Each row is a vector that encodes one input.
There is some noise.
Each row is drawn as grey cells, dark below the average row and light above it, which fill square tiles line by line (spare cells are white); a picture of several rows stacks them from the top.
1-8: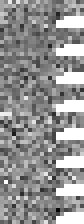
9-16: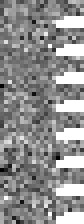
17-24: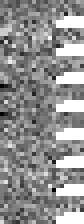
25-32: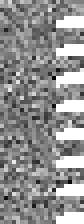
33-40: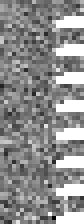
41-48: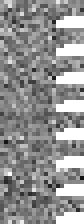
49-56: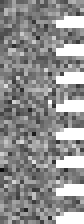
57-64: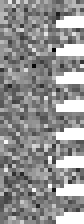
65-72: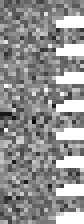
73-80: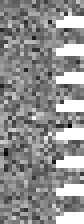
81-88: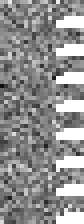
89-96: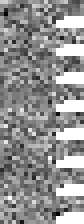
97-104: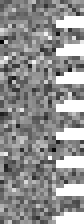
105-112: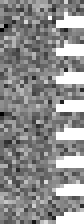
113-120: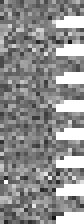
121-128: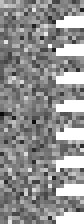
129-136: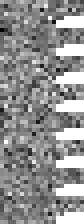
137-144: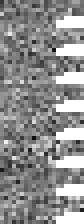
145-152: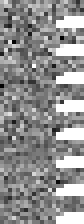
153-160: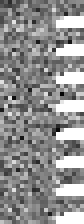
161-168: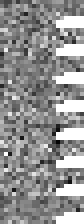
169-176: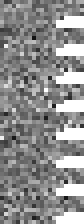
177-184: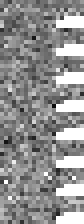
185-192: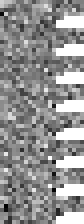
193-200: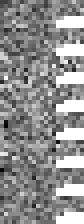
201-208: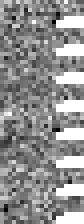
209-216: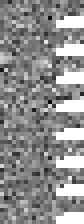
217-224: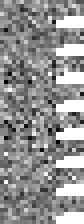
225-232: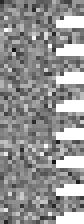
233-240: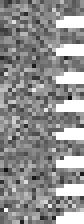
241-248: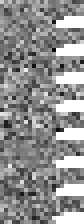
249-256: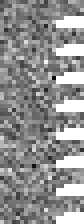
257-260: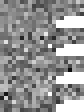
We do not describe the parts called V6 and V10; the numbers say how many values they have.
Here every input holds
either a point on a 7-point line and a value of V10, or a list of up to two items, each a true/false value and a value of V6.
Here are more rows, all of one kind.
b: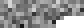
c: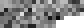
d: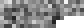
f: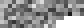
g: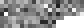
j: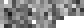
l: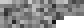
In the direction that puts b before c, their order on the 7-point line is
f, g, b, l, d, j, c.
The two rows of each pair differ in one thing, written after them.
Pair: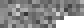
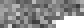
the true/false value in item 1 of the list
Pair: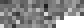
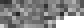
the true/false value in item 1 of the list
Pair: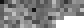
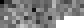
the true/false value in item 2 of the list
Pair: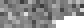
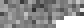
the true/false value in item 2 of the list
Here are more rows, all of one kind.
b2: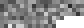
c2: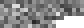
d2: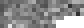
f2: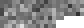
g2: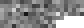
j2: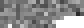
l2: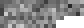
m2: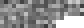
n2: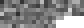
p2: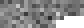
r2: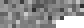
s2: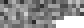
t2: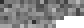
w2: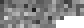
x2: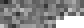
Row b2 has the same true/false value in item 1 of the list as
d2, j2, r2 and w2.
